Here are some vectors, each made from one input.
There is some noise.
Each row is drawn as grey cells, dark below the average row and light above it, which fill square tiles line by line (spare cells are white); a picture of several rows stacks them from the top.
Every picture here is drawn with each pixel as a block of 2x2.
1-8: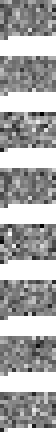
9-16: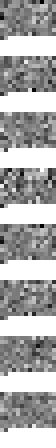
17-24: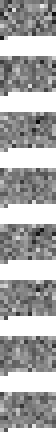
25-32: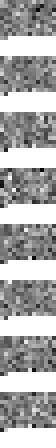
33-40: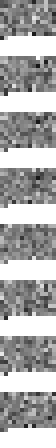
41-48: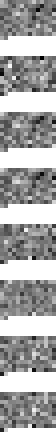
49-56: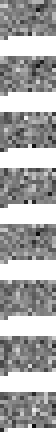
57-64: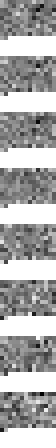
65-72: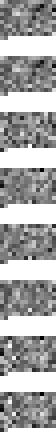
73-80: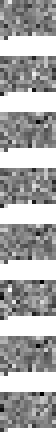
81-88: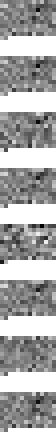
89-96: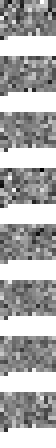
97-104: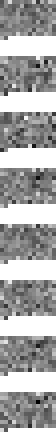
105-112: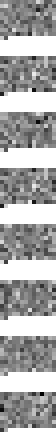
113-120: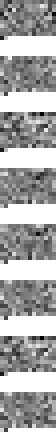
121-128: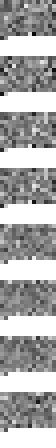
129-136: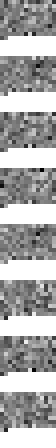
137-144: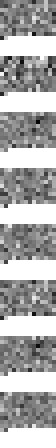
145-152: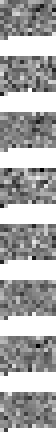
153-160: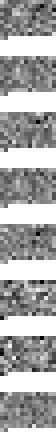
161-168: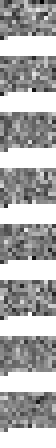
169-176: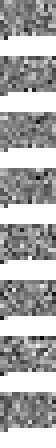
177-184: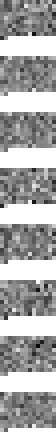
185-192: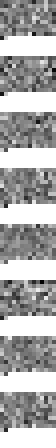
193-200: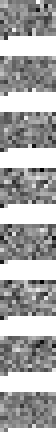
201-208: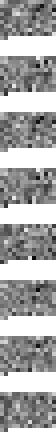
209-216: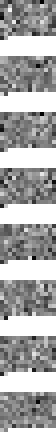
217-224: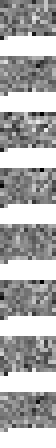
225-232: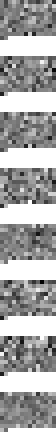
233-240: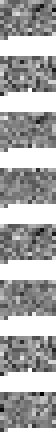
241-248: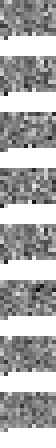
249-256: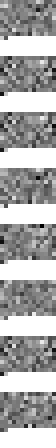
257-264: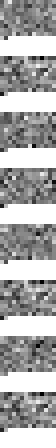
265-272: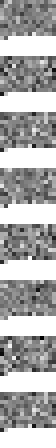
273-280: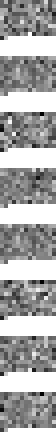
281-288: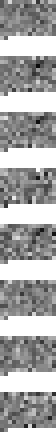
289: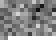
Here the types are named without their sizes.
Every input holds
either a point on a line and a true/false value, or a node of a tree.
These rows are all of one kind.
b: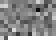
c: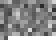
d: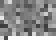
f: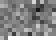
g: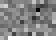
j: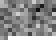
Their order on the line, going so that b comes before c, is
d, b, g, f, j, c.
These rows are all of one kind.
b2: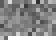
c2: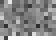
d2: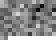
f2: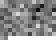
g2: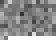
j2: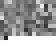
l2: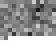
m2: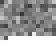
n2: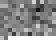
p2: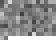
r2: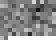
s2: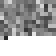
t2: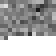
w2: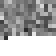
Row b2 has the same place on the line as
l2, n2 and r2.
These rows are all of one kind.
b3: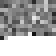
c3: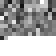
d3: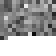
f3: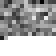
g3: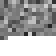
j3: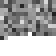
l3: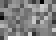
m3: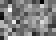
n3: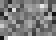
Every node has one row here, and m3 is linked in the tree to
l3.
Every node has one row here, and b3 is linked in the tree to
j3 and l3.
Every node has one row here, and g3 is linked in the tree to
d3 and l3.
